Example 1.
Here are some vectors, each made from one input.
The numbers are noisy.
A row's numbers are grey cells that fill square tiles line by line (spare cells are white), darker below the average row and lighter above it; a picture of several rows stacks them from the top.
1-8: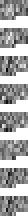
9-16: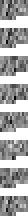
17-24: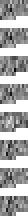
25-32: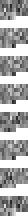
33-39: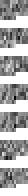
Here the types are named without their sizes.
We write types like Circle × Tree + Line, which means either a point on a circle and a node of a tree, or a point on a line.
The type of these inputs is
Tree.
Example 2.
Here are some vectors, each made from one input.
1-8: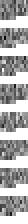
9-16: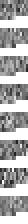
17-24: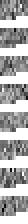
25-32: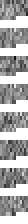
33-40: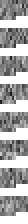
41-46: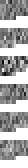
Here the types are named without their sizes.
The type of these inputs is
Tree.
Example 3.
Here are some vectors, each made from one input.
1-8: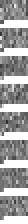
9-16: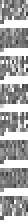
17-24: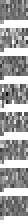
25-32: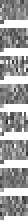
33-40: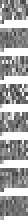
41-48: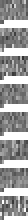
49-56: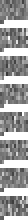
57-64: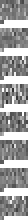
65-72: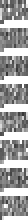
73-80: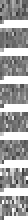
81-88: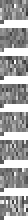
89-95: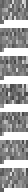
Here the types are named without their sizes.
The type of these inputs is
Bool × Bool × Bool.
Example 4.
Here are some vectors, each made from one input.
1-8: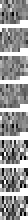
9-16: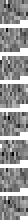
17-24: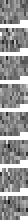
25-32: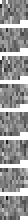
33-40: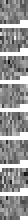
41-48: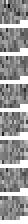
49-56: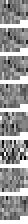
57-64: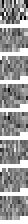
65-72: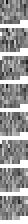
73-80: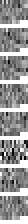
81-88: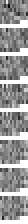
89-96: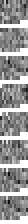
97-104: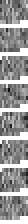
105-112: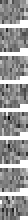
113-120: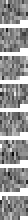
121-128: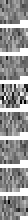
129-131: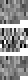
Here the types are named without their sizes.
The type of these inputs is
Circle + Unit.
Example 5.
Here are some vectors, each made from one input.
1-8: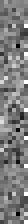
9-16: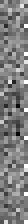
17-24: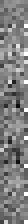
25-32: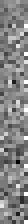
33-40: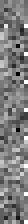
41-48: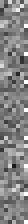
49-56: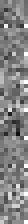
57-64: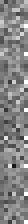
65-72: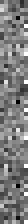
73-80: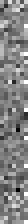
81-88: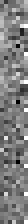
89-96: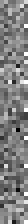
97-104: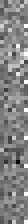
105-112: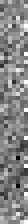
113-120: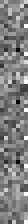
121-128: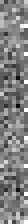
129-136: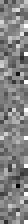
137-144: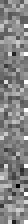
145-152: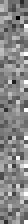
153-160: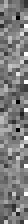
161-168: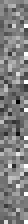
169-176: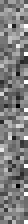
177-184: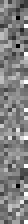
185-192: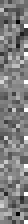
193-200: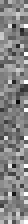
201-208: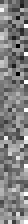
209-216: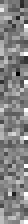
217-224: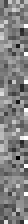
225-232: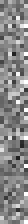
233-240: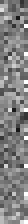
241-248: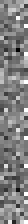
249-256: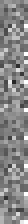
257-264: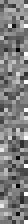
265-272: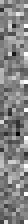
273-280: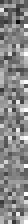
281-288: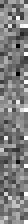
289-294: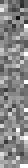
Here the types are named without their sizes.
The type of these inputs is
Line.
